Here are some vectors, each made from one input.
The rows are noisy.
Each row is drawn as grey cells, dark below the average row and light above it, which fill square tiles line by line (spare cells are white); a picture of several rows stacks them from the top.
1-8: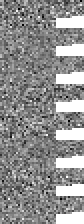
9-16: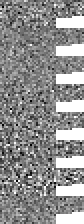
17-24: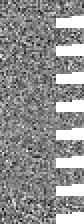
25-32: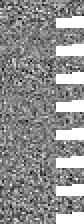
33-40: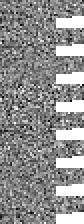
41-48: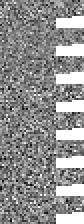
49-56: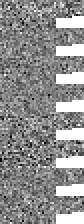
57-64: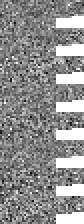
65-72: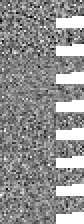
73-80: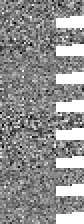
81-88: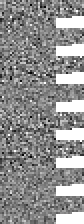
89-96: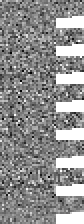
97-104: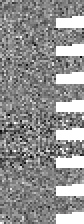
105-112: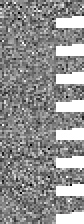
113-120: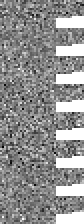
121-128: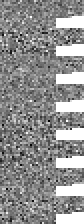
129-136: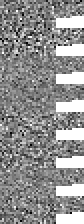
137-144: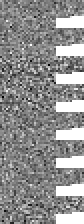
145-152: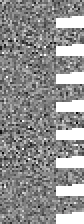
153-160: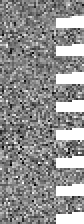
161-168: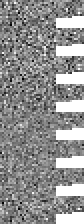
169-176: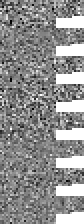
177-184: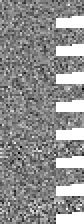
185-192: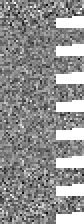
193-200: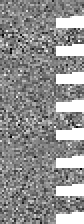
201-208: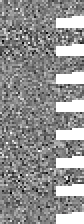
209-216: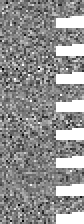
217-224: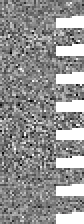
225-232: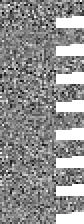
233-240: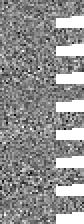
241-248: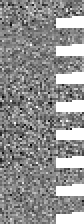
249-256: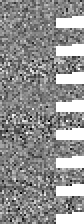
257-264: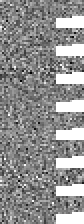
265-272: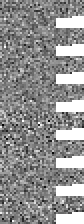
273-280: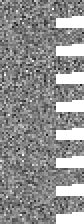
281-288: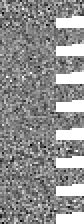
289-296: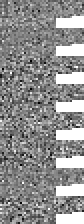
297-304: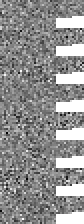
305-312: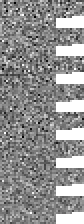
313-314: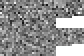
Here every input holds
either a node of a 12-node tree, or a node of a 13-node tree, or a list of up to three points on an 8-point line.
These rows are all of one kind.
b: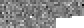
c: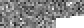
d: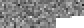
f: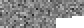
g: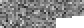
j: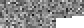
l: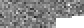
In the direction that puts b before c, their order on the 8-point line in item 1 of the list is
g, f, j, l, d, b, c.
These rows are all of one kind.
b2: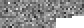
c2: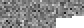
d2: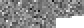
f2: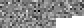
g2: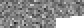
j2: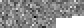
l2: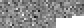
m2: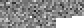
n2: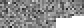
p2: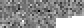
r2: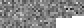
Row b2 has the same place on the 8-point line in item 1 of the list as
d2, f2, j2 and l2.
